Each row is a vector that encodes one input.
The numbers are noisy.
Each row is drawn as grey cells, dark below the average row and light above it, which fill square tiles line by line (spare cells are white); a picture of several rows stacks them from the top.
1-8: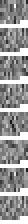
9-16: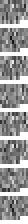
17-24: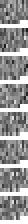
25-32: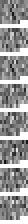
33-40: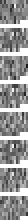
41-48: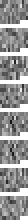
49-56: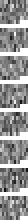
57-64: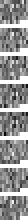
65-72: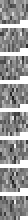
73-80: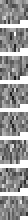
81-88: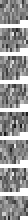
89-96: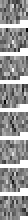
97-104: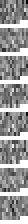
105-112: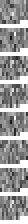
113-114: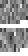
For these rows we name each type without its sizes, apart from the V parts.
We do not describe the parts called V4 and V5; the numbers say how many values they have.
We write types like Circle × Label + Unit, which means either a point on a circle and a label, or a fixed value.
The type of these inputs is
Bool × V4 × V5 + List(Circle).
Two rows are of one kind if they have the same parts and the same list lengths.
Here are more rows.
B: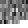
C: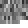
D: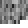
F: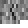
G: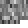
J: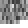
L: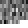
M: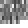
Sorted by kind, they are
B, L
C, F
D, G
J, M

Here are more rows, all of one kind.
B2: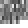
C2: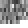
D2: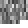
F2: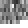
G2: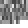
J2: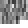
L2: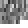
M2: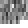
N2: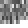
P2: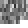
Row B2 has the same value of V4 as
D2, J2, L2 and P2.
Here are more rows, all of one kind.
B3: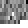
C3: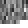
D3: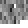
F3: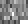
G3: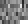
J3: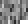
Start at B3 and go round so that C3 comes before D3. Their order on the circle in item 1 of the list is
B3, F3, G3, C3, D3, J3.
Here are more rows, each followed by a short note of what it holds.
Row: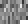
a list of one item
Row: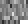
a list of two items
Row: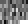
the empty list
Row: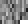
a list of one item
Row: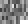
a true/false value, a value of V4 and a value of V5
